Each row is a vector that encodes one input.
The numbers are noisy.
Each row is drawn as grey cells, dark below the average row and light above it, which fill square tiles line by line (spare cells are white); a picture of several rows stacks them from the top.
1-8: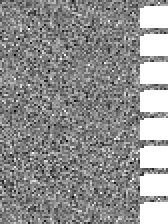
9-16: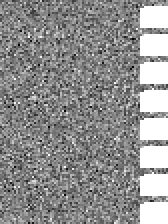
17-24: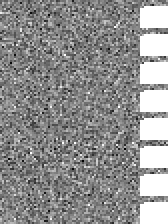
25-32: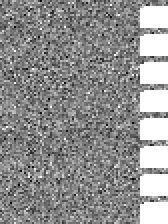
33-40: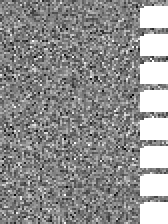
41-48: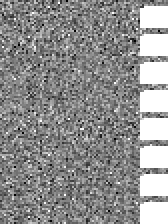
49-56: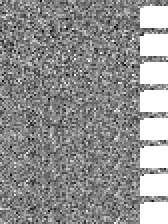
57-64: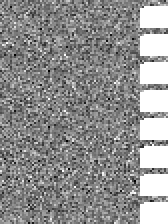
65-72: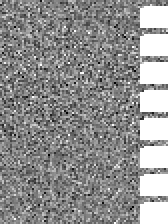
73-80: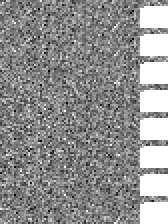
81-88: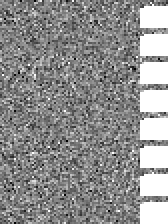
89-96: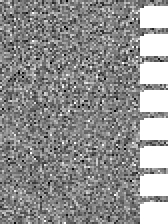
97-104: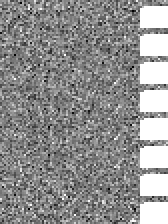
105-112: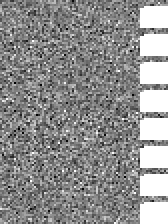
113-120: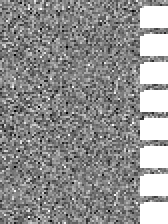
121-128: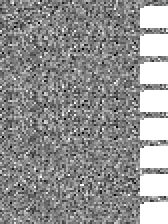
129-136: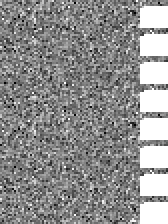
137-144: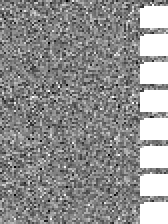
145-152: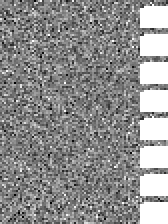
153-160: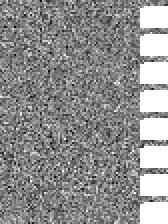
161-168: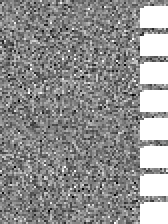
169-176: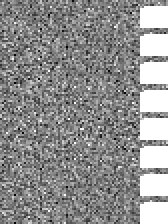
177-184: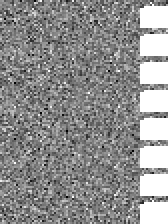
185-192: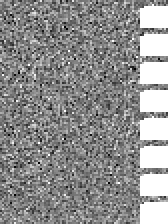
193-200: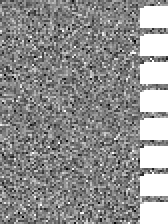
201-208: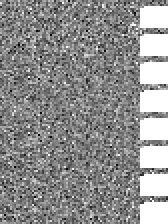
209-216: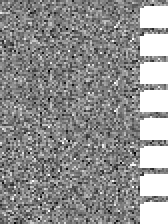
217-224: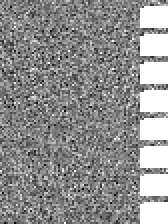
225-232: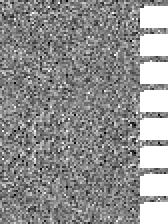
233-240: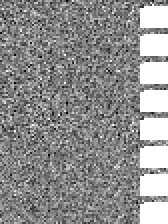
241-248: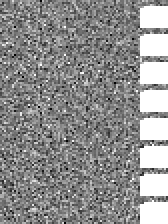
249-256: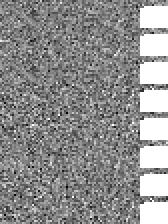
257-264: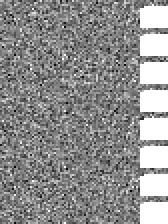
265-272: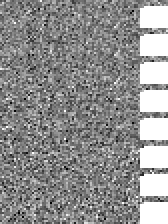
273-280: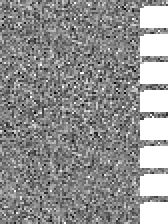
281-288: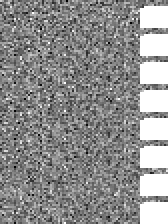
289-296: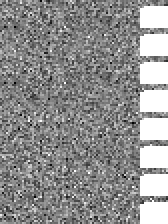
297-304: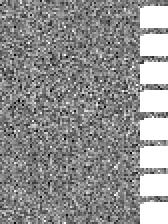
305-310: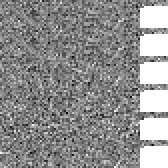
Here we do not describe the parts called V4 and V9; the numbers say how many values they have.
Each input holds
either a point on a 6-point circle, or a point on a 3-point line and a point on a 5-point line, or a true/false value and a value of V4, or a value of V9.
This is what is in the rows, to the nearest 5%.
About 20% of them hold a point on a 6-point circle. About 30% of them hold a point on a 3-point line and a point on a 5-point line. About 15% of them hold a true/false value and a value of V4. The rest hold a value of V9.
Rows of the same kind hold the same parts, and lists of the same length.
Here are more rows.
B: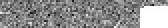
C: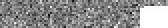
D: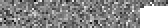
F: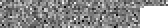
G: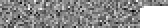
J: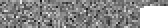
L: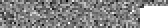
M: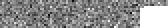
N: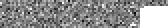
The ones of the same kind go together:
B, C, M
D, L
F, G, N
J

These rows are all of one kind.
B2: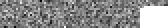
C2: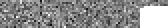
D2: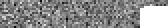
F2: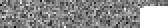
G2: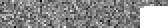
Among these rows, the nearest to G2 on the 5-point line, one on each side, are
C2 and F2.
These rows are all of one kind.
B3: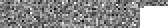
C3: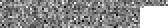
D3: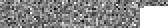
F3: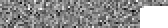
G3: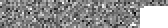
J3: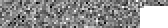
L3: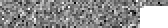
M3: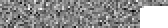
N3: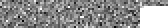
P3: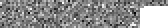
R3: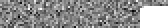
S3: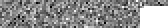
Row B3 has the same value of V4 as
D3, J3 and S3.
